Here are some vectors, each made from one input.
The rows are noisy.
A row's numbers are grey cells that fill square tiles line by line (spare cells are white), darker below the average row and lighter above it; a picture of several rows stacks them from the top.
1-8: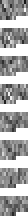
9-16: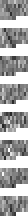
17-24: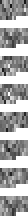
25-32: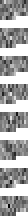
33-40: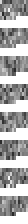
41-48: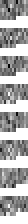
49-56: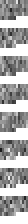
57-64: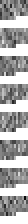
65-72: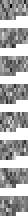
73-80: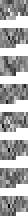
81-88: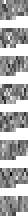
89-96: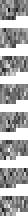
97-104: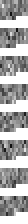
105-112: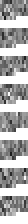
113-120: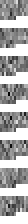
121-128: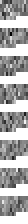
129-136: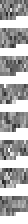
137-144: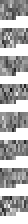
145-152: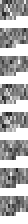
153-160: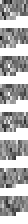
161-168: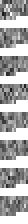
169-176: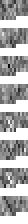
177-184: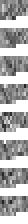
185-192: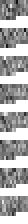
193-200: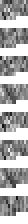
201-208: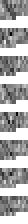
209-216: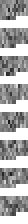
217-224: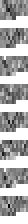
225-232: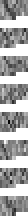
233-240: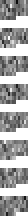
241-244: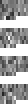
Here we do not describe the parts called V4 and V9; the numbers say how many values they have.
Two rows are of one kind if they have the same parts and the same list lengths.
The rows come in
3 kinds.
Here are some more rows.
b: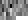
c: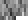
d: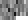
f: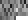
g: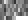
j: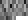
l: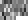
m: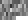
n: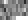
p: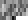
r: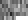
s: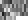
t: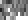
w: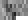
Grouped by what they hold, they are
b, f, g, j, m, n, r
c, d, p, w
l, s, t

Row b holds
a value of V4 and a value of V9.
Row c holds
a point on a 10-point line and a value of V4.
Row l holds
a point on each of two 6-point lines.
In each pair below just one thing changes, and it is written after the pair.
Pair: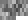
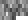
the value of V4
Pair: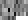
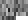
the value of V4
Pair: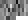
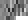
the place on the 10-point line
